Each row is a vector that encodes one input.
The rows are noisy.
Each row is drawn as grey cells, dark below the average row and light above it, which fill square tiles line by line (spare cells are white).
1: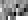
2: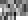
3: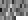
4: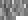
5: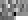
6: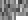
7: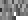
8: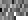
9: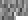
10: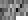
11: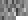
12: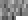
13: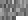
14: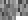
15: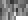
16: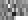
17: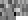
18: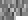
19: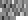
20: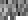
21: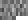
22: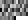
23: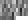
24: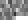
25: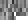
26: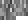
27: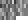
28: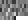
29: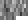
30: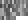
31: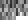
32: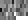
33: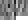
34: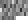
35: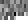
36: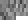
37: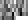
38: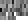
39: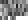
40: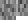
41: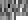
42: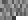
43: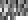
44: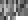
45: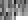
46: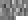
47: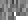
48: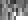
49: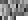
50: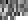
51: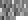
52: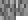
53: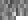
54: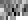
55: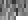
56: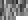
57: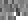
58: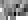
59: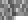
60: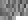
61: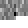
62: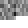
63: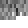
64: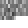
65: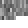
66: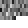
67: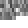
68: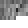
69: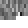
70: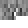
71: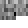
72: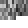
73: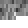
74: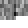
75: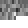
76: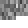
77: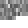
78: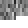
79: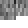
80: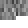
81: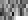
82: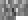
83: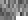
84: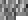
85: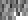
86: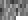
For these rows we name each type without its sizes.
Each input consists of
a point on a circle, together with either a point on a circle, or four true/false values.
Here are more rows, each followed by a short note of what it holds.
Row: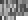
a point on each of two circles
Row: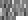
a point on a circle and four true/false values
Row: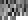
a point on each of two circles
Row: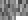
a point on a circle and four true/false values
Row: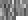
a point on a circle and four true/false values
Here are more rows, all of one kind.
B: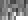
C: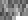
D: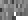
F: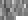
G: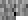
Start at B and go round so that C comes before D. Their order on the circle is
B, C, G, F, D.
